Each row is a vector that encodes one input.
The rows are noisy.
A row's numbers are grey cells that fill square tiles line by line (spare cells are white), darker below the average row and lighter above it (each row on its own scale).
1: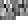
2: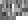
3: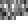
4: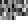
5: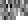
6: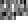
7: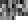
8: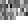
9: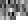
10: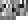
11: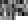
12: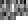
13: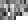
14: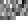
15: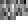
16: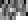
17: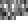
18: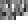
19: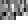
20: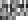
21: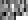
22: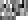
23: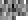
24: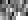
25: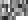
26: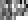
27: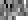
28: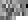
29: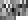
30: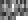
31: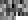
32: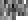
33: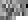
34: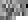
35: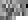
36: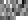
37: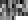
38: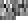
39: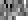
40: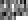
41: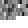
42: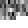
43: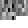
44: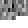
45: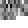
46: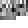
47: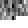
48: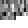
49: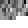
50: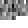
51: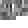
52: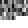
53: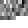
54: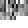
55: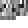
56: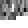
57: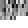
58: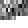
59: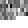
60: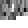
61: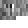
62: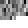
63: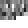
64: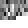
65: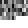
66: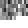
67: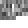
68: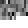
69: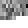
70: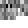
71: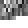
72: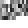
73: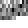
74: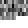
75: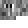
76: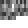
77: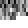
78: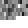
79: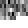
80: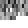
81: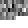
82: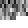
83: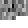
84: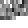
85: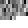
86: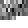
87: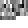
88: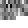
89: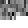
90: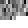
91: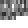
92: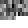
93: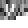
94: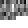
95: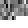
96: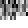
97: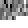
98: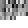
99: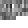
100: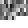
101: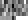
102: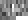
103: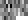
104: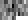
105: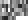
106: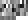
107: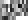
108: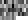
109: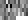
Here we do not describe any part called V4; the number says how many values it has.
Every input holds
a value of V4, together with either a fixed value, or a node of an 8-node tree, or four true/false values.
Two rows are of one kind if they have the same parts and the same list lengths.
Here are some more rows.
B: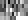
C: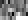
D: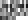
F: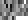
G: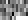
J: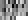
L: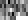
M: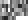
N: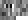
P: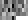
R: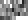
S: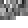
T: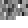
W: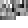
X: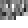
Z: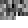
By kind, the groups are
B, C, G, J, L, P, R, S, W, X, Z
D, F, M, N
T

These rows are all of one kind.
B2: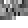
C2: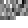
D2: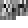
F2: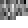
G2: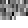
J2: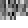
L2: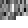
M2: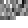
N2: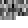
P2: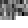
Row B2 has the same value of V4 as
C2, D2 and M2.
